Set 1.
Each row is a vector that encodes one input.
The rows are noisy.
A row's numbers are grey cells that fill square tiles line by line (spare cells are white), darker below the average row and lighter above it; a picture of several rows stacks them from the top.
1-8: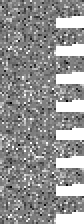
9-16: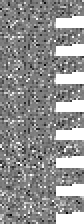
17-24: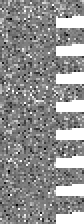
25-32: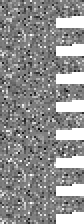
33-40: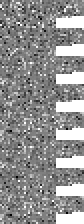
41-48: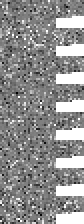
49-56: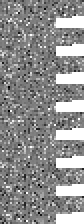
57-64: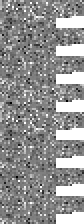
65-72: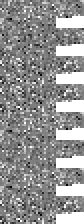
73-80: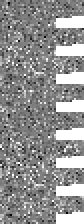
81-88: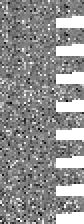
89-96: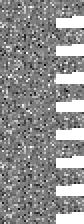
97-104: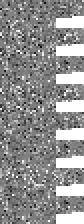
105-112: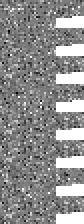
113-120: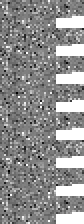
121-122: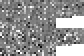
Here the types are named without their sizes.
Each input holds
a point on a line.
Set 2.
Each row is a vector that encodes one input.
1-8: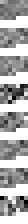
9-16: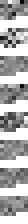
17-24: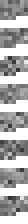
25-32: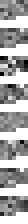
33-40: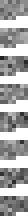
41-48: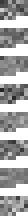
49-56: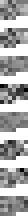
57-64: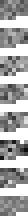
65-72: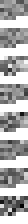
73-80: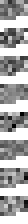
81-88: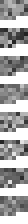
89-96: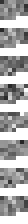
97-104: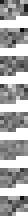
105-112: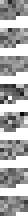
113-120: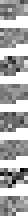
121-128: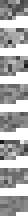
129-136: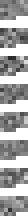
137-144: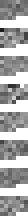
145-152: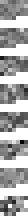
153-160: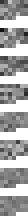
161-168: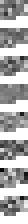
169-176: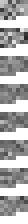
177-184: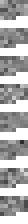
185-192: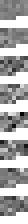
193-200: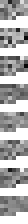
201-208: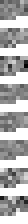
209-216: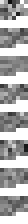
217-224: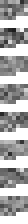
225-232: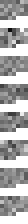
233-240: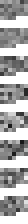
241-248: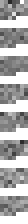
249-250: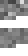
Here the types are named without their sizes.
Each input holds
four true/false values.
